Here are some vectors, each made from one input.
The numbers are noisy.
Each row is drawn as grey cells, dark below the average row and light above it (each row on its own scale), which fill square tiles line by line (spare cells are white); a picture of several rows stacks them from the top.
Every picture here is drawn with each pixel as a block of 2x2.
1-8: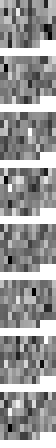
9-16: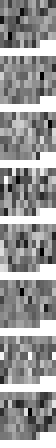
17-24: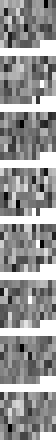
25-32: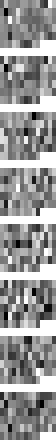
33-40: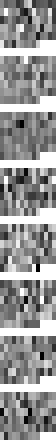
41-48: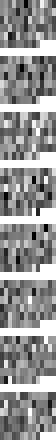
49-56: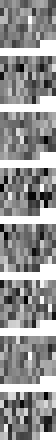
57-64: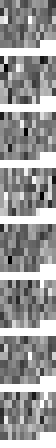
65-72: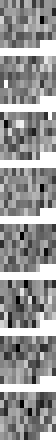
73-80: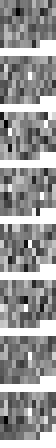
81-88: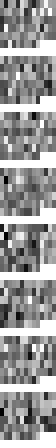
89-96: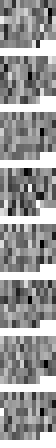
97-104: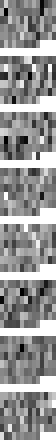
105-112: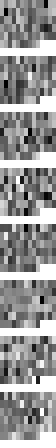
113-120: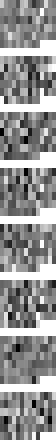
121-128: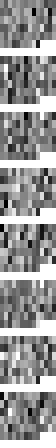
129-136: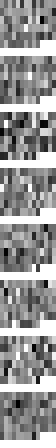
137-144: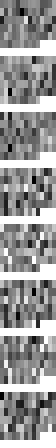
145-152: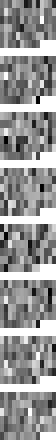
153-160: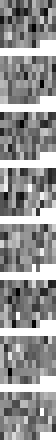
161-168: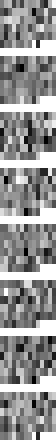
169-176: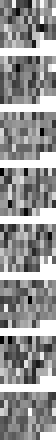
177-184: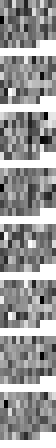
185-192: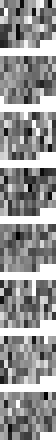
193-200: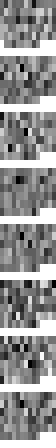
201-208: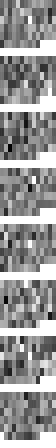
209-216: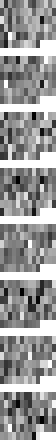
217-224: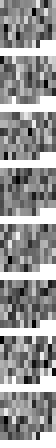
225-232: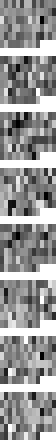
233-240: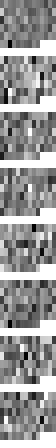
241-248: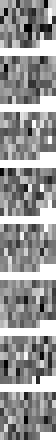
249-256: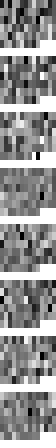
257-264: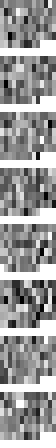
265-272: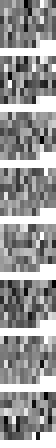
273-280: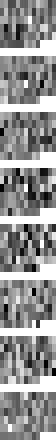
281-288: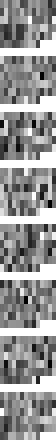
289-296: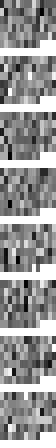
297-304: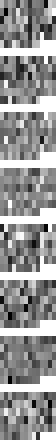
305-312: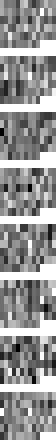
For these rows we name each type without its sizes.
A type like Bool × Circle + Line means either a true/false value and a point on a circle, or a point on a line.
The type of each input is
(Bool × Bool × Bool × Bool + Line) × (Circle + Unit).
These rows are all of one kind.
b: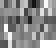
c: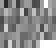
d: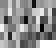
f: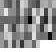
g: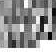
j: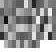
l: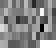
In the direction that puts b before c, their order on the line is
d, l, g, j, f, b, c.
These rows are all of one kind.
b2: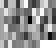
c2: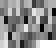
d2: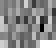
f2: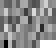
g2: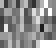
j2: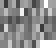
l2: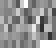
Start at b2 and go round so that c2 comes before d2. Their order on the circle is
b2, c2, l2, d2, f2, j2, g2.
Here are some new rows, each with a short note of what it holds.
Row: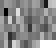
a point on a circle and four true/false values
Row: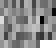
a point on a line
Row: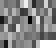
a point on a circle and a point on a line
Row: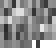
four true/false values
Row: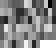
a point on a circle and a point on a line
